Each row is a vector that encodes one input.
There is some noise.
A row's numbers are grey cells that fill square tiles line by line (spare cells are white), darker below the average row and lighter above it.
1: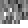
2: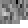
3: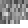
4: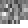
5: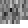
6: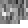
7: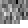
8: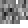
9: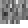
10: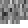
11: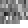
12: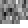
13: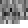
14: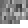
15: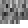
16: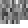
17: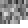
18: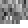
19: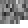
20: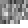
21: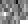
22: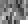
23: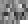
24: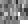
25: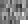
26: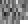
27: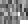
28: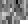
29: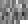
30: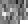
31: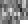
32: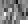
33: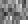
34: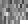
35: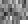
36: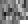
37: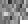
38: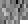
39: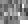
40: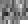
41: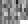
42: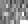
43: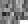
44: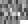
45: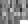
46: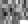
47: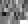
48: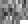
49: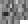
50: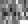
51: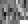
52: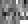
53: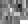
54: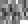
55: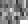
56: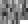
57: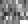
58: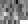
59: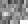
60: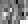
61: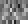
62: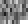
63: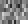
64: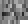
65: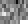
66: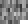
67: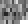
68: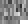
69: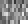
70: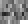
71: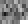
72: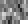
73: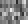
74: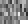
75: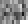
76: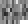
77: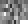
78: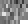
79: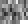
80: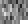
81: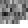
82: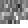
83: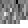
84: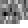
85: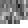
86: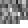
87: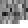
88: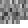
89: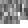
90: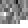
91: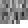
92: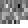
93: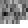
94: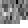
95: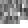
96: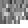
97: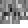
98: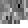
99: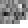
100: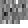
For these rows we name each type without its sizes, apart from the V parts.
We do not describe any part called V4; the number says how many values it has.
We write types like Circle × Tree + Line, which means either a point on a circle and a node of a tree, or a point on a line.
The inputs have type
Bool × (Circle + Line) × Line × V4.
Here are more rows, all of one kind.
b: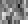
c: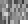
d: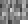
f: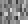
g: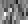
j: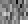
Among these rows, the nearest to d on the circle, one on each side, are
b and f.
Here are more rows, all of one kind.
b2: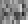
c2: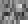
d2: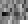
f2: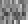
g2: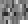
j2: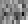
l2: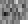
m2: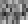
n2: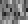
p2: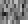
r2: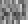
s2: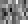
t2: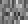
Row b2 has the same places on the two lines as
f2, j2, m2 and r2.
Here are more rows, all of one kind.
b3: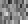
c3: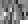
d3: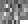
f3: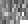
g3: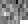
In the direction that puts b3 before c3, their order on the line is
d3, f3, g3, b3, c3.
